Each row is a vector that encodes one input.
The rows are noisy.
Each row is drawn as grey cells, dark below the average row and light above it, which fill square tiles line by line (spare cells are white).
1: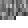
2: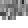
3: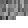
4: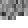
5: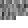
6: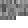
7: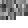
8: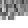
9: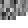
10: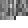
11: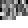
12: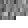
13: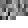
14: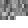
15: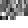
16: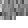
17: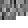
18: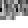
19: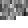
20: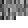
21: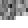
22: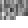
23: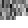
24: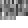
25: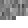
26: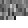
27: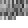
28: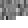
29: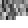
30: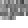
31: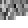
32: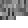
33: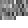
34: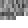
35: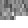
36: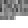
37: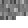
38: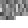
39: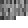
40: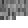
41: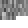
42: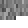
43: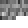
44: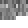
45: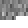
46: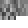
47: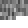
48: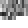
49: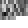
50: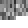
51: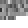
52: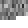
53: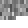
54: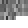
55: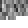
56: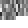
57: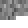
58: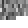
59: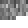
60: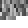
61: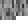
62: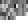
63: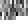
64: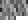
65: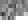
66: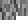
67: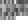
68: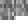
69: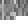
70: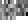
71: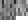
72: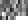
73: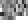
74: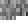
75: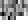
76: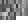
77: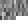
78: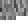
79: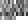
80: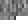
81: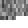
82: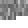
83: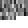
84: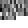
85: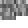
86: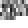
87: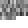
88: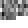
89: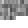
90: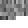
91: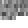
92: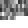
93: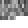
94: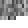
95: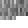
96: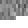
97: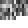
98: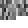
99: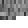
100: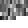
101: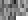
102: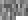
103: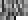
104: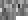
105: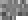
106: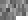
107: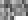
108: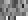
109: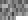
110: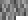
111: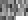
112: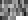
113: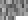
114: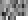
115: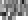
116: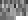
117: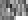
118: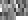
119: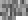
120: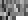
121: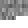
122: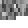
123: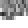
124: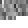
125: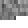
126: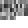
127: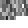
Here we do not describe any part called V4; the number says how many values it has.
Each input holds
a point on a 5-point line, together with a list of up to two items, each a true/false value and a value of V4.
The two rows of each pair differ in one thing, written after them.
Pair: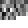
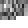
the true/false value in item 1 of the list
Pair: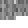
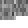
the place on the 5-point line
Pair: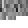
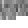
the true/false value in item 2 of the list
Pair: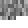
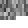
the place on the 5-point line
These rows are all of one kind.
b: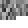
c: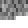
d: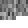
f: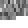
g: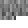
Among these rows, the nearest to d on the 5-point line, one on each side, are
b and c.
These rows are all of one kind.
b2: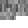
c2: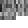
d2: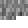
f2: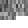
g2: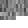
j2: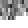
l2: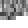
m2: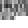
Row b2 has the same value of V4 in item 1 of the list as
c2 and m2.
